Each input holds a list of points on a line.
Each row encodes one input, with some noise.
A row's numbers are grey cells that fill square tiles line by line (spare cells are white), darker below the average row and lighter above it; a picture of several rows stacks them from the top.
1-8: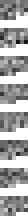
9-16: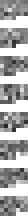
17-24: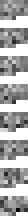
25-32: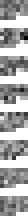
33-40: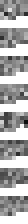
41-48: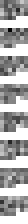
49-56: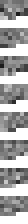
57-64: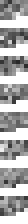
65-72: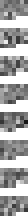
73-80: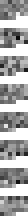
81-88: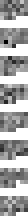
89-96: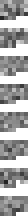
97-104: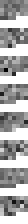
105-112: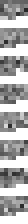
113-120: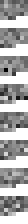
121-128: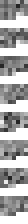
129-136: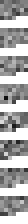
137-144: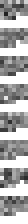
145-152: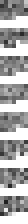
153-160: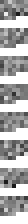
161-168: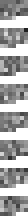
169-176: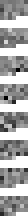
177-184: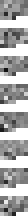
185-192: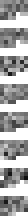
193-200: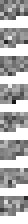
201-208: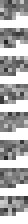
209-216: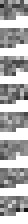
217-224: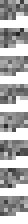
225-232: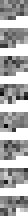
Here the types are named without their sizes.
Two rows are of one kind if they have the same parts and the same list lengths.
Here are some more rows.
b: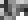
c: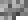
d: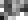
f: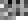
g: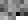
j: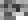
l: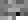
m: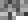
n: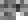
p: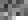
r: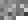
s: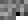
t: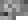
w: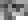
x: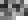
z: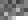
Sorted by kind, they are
b, d
c, f, s
g, l, p, x, z
j, m, n, r, t, w

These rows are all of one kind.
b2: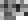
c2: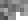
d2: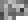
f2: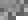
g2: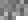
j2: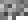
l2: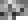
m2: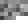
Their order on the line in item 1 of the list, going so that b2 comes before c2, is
b2, c2, m2, g2, f2, d2, l2, j2.
